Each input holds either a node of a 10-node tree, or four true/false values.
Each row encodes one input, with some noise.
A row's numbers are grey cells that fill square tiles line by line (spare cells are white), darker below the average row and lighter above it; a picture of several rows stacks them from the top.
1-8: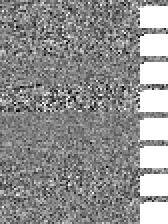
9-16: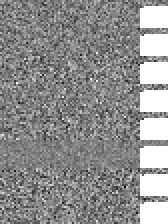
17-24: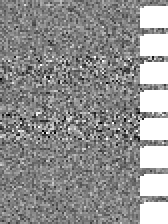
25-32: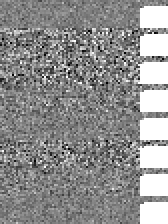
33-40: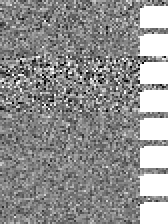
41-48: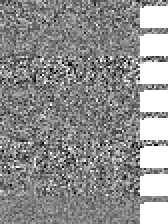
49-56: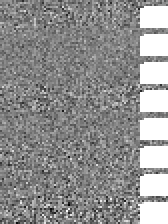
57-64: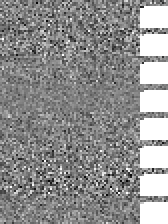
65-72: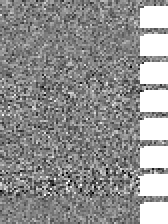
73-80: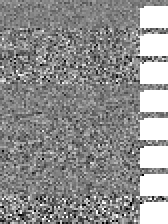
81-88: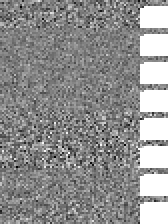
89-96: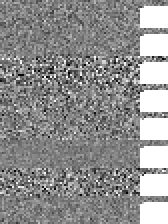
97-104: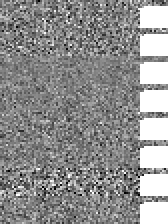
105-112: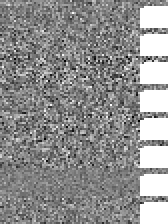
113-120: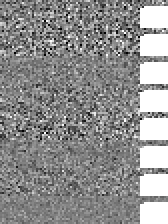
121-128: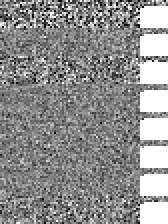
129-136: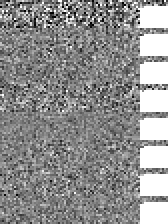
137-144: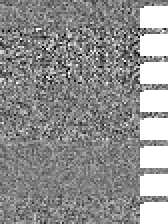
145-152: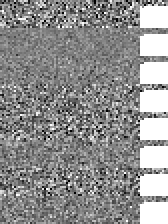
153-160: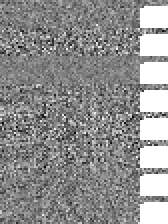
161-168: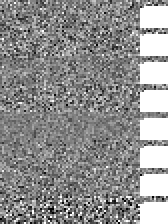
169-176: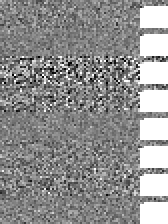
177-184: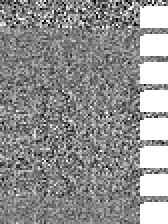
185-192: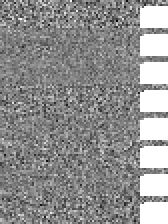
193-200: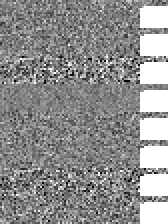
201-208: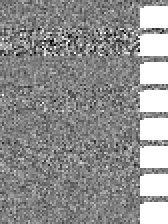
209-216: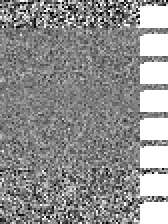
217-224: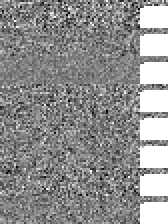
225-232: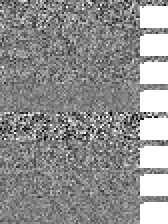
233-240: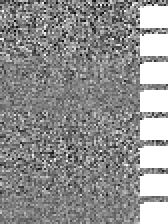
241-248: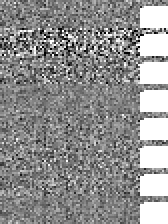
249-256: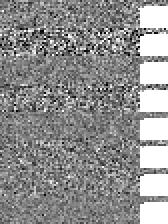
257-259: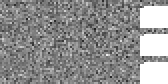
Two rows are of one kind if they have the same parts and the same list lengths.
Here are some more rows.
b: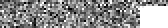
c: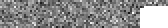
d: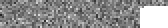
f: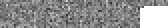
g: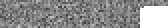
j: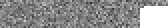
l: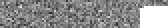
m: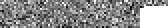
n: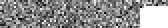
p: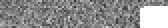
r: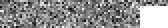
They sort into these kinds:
b, d, f, g, j, l, n, p, r
c, m

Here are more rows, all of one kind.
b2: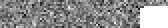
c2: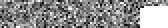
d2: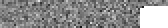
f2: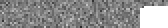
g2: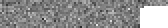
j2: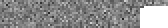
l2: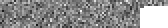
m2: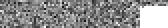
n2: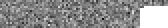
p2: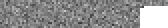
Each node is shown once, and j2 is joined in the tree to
b2, f2 and m2.
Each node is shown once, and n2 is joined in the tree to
f2.
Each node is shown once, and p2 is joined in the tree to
b2.
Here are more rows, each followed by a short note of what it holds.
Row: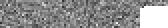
a node of a 10-node tree
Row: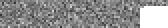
four true/false values
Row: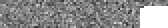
a node of a 10-node tree
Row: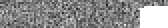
a node of a 10-node tree
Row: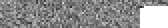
four true/false values
